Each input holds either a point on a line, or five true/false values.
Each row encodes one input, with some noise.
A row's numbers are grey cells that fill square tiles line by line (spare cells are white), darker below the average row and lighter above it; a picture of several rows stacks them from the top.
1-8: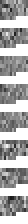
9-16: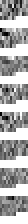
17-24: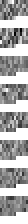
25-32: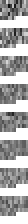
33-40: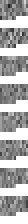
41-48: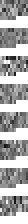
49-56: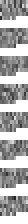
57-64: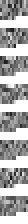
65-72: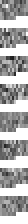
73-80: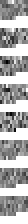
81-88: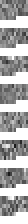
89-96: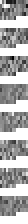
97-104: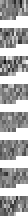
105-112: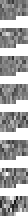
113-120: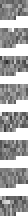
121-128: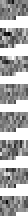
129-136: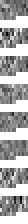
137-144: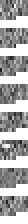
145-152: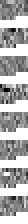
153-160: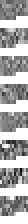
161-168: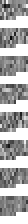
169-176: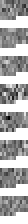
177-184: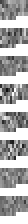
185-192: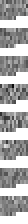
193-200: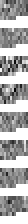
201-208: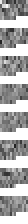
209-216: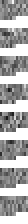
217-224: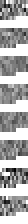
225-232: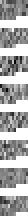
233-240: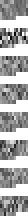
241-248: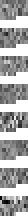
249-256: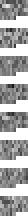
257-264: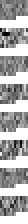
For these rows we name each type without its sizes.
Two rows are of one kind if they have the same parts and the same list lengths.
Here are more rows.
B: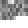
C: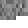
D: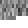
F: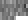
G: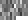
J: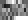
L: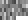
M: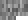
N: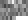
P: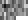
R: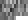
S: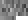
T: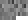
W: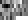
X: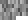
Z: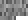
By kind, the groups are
B, C, D, F, G, J, M, N, R, S, T, W, X, Z
L, P

